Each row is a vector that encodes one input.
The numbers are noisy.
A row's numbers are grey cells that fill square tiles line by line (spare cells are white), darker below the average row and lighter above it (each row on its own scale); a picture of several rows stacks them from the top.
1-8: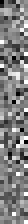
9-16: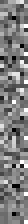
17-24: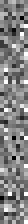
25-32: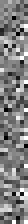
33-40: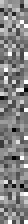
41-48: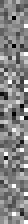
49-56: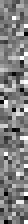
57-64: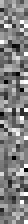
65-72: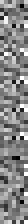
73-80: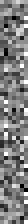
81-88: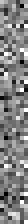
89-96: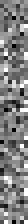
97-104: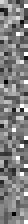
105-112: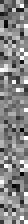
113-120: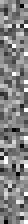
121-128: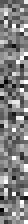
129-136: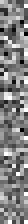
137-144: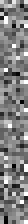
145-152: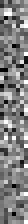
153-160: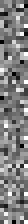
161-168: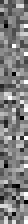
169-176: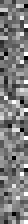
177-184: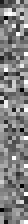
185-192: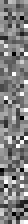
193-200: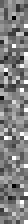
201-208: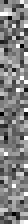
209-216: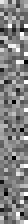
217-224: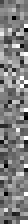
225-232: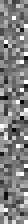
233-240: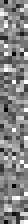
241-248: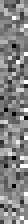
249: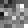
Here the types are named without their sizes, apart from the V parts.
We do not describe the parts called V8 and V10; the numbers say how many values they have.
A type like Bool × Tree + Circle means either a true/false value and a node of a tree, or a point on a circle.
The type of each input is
Bool × Line × V10 + V8.
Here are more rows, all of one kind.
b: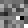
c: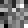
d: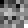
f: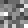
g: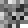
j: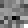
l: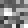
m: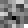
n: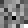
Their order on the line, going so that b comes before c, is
b, d, c, n, j, l, g, m, f.
